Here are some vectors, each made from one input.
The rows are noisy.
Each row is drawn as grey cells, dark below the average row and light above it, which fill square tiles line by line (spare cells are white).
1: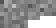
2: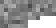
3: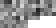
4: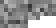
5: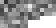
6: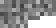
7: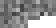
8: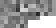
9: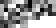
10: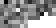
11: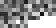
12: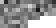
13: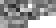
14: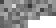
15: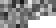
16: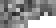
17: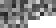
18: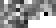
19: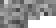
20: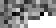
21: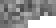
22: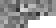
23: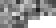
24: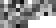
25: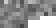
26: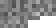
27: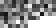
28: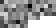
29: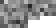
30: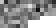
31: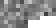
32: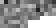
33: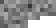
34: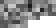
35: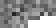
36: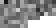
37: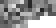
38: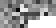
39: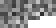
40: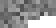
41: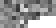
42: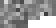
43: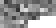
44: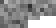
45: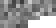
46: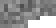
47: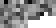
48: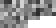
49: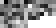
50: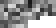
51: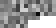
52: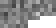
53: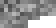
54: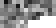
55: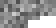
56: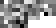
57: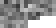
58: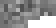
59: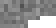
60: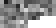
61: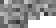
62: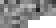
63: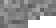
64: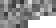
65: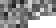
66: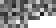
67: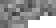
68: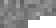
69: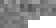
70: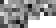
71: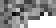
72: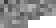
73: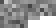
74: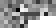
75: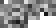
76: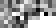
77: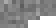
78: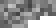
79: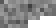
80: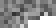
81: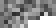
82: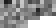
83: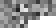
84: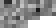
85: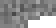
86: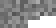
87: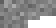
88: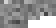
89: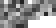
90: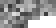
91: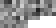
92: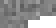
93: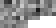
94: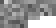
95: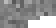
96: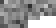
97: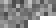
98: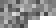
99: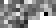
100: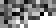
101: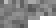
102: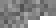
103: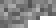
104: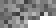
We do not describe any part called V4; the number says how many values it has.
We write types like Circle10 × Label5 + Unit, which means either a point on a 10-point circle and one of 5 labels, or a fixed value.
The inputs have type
Bool × List2(V4) + Line5.
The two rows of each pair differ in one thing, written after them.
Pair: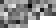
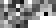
the true/false value
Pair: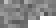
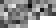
the value of V4 in item 2 of the list
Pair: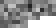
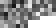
the value of V4 in item 1 of the list
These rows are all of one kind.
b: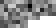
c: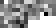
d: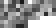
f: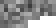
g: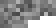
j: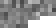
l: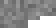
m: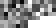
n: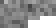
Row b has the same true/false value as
f, j and n.
